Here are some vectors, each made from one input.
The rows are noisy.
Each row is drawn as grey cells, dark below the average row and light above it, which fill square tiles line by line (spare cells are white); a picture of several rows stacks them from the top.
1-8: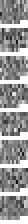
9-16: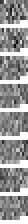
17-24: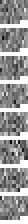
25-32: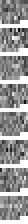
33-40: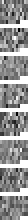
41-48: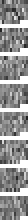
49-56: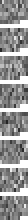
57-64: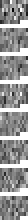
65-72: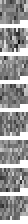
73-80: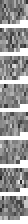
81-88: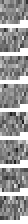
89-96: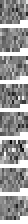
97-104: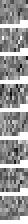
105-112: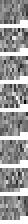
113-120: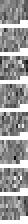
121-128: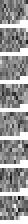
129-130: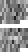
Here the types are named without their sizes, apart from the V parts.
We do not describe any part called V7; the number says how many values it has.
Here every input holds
either two labels, or two values of V7.
